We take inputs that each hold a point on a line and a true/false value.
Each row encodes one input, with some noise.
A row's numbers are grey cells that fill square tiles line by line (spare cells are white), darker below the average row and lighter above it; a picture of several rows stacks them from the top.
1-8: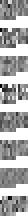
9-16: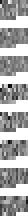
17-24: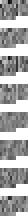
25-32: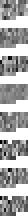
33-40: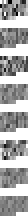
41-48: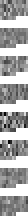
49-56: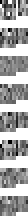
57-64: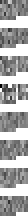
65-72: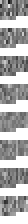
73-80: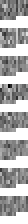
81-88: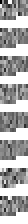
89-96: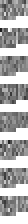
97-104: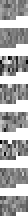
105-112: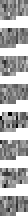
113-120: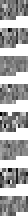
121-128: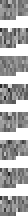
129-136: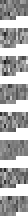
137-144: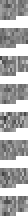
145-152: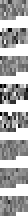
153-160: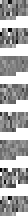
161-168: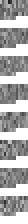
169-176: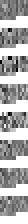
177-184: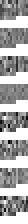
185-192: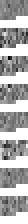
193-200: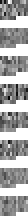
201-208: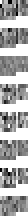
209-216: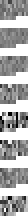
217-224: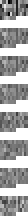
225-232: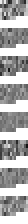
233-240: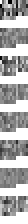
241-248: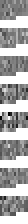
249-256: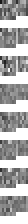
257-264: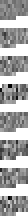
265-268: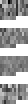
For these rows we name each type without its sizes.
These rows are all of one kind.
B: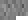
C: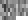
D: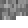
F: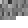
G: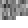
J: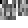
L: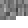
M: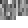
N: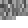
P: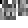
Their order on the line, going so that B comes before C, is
G, L, B, F, P, D, C, N, M, J.
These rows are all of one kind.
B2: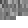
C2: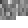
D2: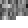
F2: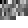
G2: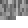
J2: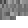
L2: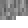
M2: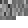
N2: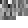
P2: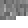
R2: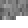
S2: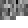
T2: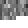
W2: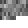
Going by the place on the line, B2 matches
J2, R2 and W2.
